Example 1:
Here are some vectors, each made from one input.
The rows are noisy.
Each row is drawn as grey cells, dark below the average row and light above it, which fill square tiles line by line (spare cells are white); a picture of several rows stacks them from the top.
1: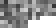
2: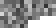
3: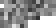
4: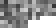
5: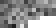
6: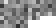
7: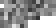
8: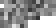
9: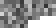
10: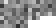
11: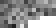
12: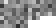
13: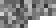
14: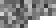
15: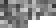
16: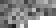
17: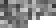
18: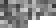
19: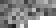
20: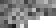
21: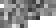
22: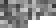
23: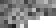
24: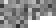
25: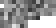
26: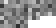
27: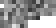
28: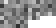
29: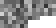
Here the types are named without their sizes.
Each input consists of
a label.
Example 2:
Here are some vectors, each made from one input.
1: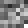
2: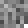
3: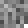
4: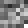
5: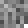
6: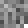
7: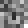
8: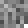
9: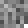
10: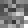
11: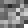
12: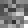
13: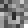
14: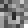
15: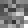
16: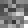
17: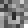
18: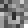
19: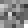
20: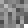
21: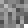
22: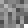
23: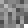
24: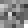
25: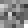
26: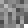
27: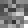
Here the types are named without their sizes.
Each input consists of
a label.
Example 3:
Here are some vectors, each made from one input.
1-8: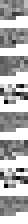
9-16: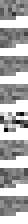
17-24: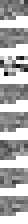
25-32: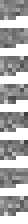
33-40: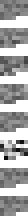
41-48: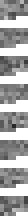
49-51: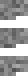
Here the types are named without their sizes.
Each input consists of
either a fixed value, or a point on each of two lines.
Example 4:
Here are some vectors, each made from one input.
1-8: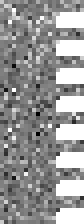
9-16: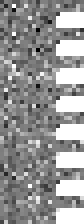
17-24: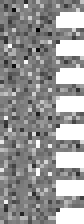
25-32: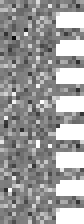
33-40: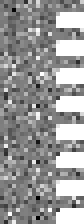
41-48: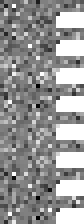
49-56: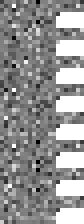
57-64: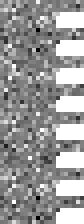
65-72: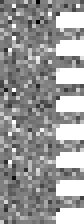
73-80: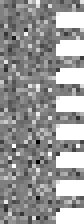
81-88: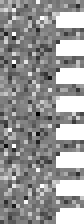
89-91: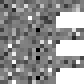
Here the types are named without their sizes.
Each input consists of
a point on a circle.
